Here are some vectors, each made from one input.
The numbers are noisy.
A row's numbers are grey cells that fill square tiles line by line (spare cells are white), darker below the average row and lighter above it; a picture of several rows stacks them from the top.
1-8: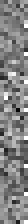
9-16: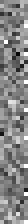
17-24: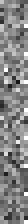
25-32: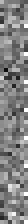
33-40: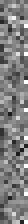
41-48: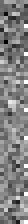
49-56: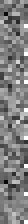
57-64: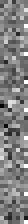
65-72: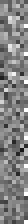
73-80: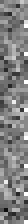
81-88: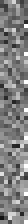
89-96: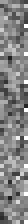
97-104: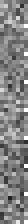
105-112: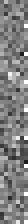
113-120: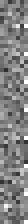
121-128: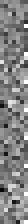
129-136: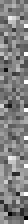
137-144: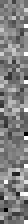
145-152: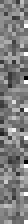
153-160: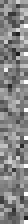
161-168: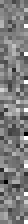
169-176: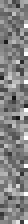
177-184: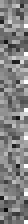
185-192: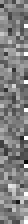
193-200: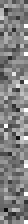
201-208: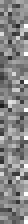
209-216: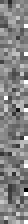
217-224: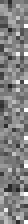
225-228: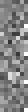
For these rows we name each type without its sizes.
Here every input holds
either four true/false values, or a list of points on a line.
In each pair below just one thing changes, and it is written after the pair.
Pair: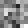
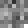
the place on the line in item 1 of the list
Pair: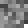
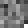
the place on the line in item 1 of the list
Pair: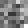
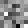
the place on the line in item 1 of the list
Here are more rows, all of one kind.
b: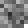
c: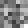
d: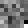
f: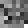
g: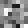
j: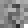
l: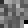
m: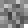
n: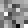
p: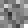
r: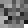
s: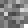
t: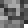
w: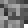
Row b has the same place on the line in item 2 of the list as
f, r, t and w.
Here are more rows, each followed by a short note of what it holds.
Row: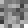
four true/false values
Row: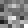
four true/false values
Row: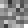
four true/false values
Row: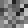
the empty list
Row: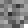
a list of two items
